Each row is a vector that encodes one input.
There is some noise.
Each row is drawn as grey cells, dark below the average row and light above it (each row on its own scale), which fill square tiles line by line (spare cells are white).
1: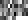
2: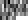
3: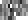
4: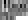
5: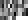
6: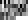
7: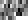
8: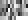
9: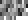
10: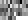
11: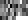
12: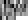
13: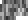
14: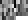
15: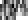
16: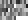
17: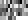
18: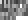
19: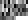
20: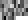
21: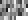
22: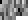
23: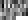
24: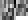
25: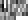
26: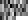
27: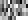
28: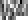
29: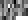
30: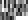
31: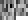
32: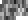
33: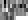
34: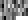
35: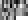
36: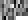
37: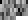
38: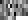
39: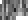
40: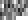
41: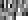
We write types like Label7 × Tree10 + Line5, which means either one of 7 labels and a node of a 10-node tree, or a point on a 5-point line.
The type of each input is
Bool × Line4.
